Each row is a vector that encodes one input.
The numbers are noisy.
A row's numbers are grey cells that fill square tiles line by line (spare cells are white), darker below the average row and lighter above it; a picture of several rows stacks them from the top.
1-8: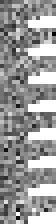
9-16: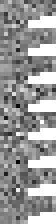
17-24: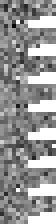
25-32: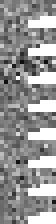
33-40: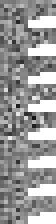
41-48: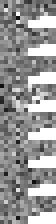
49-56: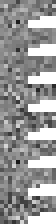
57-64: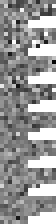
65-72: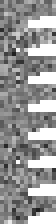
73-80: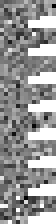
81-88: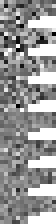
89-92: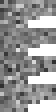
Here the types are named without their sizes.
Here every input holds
a true/false value, together with a list of points on a line.
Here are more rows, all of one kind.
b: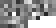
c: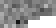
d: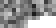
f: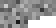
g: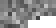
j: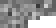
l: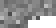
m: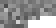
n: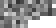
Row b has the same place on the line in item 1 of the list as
j and n.
